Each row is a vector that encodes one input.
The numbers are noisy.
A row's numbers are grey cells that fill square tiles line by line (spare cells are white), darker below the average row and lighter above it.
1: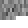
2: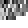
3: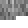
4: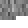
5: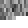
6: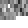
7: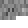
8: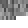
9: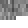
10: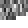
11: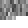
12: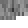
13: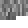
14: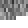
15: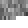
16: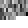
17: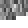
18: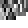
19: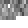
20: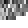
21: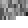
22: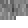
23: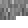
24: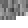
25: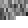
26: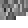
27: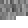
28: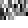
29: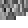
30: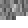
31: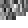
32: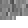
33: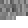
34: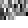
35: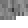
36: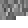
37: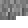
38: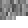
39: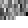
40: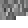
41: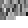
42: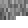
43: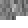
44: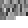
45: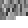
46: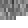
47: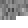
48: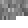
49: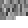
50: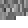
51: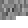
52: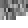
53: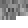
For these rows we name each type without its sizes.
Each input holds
either a point on a circle and a true/false value, or a fixed value.
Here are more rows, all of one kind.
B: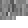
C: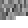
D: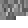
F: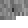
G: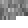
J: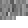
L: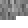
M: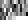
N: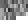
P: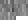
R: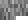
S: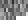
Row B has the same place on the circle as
G, J, M and S.
